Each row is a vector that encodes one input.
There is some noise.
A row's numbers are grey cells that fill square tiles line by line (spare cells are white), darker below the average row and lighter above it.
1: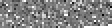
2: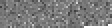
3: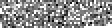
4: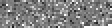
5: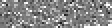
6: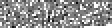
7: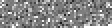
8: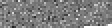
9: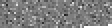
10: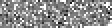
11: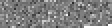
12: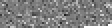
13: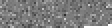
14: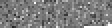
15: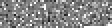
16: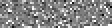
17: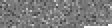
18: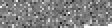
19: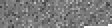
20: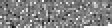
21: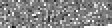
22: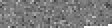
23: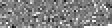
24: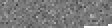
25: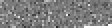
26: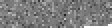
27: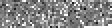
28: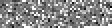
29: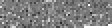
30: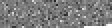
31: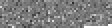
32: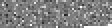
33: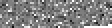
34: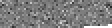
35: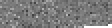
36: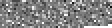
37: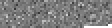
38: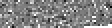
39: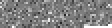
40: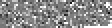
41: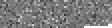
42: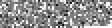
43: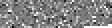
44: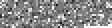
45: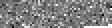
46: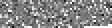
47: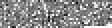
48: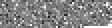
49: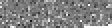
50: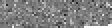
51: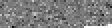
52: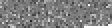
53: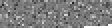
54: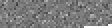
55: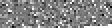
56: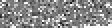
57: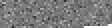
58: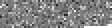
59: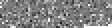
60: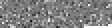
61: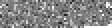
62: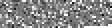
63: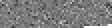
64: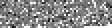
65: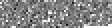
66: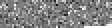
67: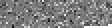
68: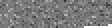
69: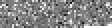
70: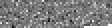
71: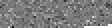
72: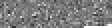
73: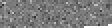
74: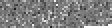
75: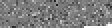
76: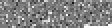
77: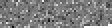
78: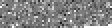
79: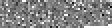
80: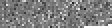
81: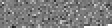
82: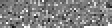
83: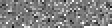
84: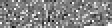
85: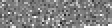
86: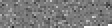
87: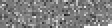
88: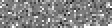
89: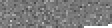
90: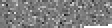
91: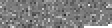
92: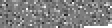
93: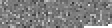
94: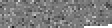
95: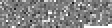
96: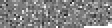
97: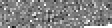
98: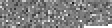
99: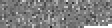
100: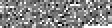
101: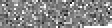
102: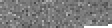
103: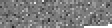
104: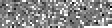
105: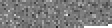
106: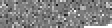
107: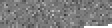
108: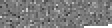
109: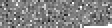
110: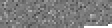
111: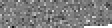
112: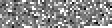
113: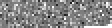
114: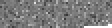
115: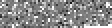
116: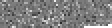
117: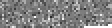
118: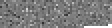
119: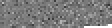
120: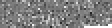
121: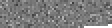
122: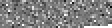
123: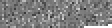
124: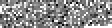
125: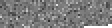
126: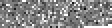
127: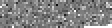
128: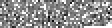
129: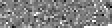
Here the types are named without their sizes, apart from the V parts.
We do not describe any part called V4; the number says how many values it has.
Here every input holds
a list of items, each a true/false value and a value of V4.
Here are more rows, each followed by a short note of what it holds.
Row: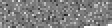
a list of two items
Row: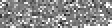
a list of one item
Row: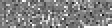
a list of one item
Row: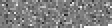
a list of one item
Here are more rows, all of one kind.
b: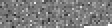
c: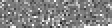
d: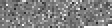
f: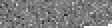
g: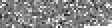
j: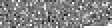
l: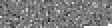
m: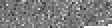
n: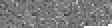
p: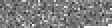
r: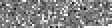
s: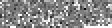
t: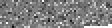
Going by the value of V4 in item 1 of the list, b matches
d, g and m.
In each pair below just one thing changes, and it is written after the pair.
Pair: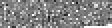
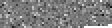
the true/false value in item 1 of the list
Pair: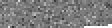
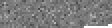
the value of V4 in item 1 of the list
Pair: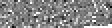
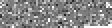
the true/false value in item 2 of the list
